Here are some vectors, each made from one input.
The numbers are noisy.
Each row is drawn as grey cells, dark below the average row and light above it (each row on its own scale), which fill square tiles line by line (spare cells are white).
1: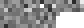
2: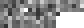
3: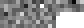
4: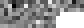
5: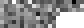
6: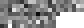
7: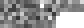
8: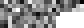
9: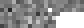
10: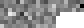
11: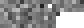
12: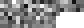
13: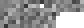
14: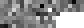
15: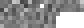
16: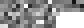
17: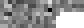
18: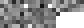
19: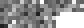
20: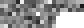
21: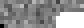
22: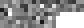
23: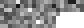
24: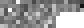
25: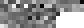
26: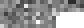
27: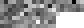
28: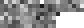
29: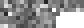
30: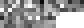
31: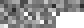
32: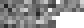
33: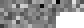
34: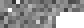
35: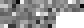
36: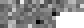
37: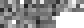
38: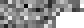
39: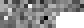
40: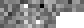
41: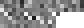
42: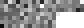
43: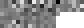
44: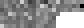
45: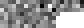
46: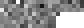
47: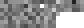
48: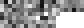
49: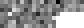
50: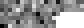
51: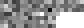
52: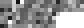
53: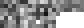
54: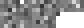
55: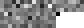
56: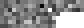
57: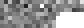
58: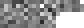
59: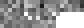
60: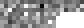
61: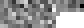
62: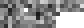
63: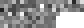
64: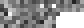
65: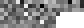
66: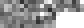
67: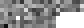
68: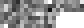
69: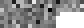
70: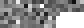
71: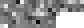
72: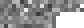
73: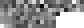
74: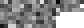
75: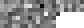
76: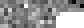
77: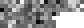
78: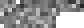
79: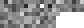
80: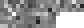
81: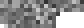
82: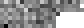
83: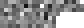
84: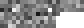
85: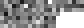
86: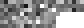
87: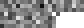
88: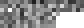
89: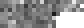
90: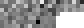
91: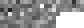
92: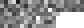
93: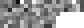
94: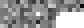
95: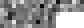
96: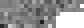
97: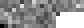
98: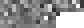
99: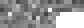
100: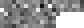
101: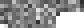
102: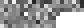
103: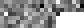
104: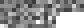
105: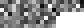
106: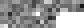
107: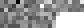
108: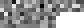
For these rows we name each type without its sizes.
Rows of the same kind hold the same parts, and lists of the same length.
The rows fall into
2 kinds.
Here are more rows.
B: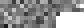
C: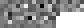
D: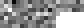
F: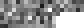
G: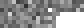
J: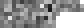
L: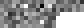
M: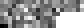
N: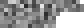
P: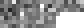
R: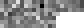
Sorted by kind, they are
B, F, G, J, M, N, P
C, D, L, R

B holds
a point on a line and three true/false values.
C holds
a point on each of two lines.
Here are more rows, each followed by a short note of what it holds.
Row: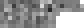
a point on a line and three true/false values
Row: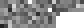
a point on a line and three true/false values
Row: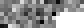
a point on a line and three true/false values
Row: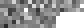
a point on a line and three true/false values
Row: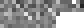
a point on each of two lines
